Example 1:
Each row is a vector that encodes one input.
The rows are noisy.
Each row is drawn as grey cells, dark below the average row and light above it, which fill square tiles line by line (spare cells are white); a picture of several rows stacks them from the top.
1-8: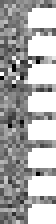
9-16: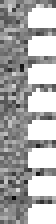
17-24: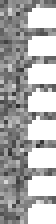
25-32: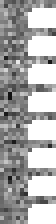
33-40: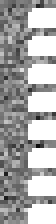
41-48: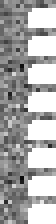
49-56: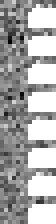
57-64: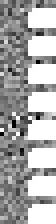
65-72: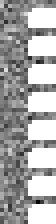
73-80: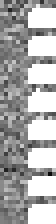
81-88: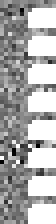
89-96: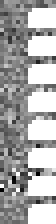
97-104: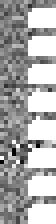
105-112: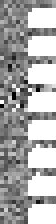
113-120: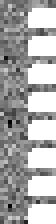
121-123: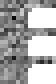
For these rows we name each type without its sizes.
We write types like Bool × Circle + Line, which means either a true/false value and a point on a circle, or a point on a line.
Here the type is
List(Line).
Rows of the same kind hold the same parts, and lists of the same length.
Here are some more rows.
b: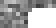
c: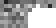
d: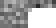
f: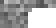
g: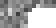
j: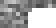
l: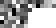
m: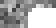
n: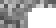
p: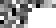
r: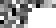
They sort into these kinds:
b, d, f, g, j, m, n
c
l, p, r

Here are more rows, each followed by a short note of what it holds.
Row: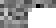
a list of two items
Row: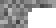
a list of one item
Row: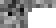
a list of two items
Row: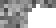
a list of one item
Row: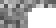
a list of one item
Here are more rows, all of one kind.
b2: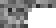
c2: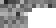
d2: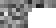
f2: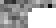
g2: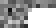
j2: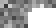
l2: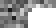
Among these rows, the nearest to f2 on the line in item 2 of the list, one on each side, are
g2 and l2.
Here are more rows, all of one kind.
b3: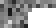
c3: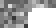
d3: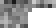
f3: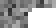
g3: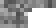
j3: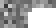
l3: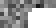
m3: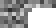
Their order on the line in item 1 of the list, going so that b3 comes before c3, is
b3, l3, f3, d3, g3, j3, c3, m3.
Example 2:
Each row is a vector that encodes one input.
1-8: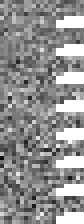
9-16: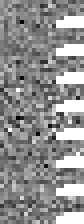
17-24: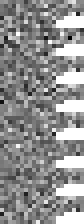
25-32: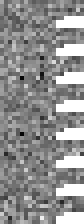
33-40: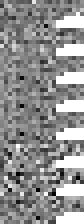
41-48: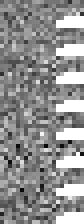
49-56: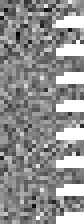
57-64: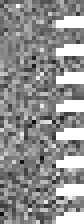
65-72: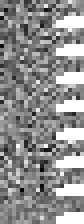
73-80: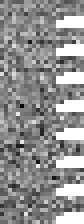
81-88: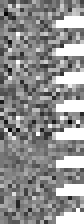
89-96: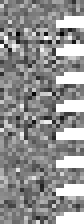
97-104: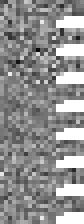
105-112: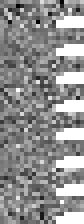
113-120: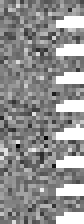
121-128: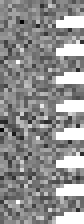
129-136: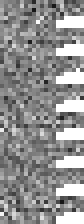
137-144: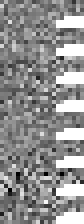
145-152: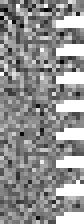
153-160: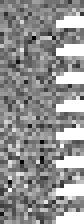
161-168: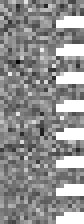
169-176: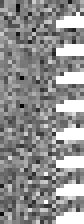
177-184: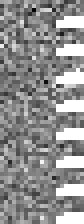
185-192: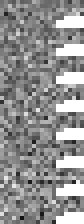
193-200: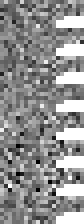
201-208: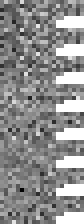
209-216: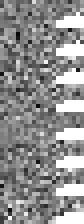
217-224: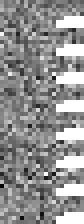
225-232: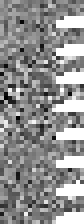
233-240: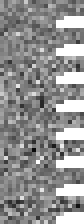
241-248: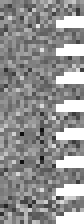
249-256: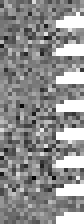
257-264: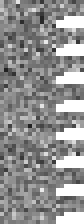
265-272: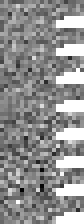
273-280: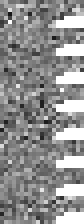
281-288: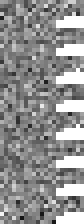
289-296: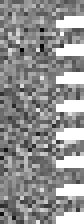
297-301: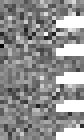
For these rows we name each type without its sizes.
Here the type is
Label + Tree.
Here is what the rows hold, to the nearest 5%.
About 30% of them hold a label. The rest hold a node of a tree.
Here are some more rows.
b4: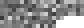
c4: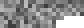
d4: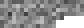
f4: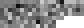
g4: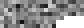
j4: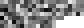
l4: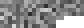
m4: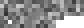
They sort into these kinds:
b4, f4, j4
c4, d4, g4, l4, m4

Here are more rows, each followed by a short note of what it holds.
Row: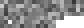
a node of a tree
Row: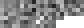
a node of a tree
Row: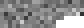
a node of a tree
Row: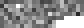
a node of a tree
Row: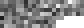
a label
